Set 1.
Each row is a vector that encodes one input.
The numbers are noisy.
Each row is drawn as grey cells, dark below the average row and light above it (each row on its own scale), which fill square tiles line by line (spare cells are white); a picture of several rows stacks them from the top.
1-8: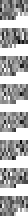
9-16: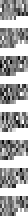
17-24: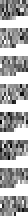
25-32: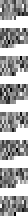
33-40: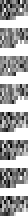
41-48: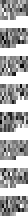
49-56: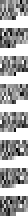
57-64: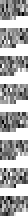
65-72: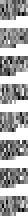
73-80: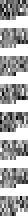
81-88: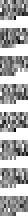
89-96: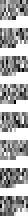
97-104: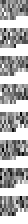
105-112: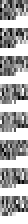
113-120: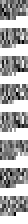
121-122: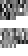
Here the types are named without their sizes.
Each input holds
a point on a circle.
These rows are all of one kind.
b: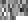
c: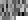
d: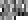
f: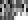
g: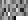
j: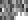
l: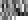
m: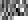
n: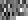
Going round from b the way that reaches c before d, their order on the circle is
b, j, f, n, m, c, l, d, g.
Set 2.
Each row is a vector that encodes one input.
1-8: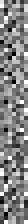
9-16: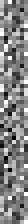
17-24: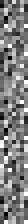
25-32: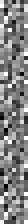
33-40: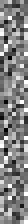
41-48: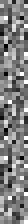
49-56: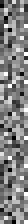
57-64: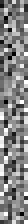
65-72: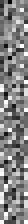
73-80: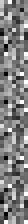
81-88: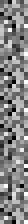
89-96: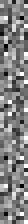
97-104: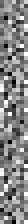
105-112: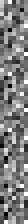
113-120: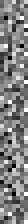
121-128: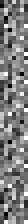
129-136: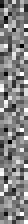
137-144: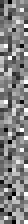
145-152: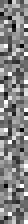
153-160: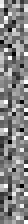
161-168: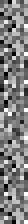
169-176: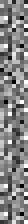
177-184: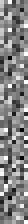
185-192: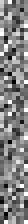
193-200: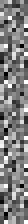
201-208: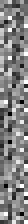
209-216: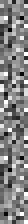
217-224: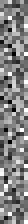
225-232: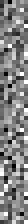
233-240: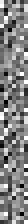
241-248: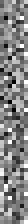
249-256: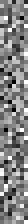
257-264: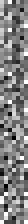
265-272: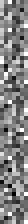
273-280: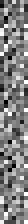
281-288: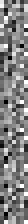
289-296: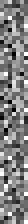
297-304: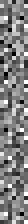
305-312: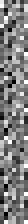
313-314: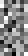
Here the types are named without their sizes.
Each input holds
three true/false values.
